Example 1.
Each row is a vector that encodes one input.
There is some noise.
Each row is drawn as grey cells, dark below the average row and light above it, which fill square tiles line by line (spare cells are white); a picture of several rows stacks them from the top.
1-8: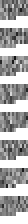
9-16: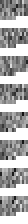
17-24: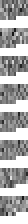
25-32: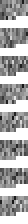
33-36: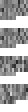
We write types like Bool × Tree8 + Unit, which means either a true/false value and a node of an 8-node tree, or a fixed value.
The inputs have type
Label6.
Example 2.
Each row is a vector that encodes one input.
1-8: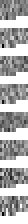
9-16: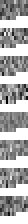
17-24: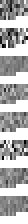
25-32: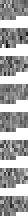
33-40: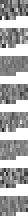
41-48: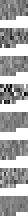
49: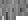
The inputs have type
Line6.
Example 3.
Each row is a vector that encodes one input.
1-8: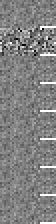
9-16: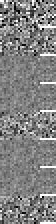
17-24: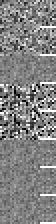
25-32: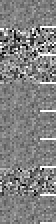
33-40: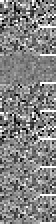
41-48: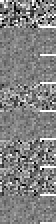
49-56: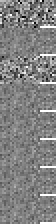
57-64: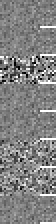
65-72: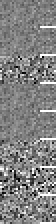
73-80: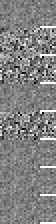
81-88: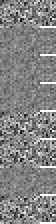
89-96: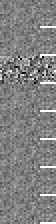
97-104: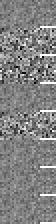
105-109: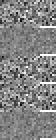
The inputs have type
Line4.
